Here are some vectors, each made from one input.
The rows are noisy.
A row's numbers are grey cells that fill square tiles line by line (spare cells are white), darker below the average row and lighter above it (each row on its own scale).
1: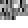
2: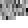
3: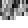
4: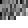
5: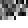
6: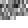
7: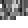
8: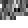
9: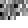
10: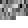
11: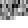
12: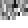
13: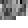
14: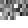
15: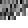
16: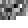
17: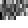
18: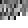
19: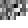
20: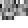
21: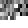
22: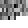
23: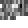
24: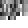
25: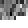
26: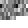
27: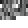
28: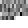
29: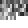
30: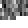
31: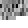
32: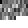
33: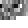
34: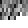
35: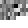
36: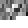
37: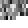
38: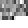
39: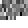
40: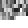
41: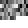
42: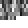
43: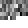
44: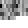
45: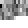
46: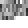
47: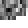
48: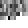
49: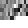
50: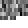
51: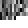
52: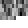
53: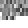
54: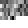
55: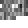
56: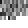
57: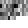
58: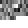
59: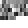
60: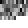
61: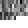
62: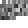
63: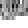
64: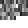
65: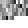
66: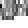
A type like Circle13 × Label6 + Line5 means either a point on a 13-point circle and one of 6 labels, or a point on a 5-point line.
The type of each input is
Label6 × Line5 × Line5.
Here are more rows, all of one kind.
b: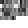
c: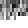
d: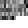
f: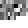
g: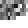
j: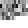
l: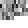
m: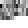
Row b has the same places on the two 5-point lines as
j and l.
